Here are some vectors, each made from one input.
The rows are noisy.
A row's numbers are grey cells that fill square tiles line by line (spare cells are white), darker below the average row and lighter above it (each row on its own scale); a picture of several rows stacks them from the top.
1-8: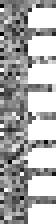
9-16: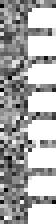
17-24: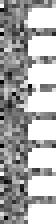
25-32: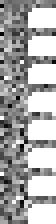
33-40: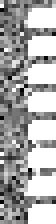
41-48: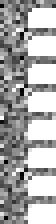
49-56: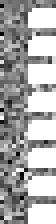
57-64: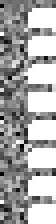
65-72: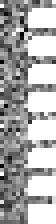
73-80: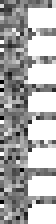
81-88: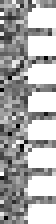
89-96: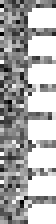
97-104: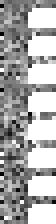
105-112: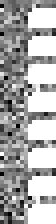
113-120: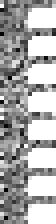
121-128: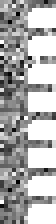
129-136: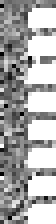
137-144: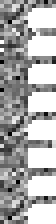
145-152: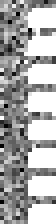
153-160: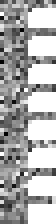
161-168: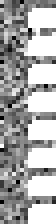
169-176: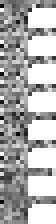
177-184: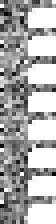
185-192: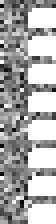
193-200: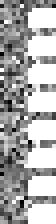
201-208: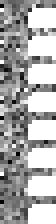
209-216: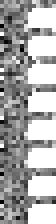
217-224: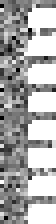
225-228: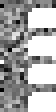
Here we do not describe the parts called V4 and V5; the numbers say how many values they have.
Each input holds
either a node of a 10-node tree, or a true/false value and a value of V5, or a value of V4.
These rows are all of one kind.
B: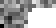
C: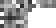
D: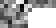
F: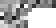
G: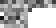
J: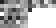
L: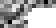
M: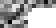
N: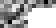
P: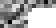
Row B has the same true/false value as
C and J.
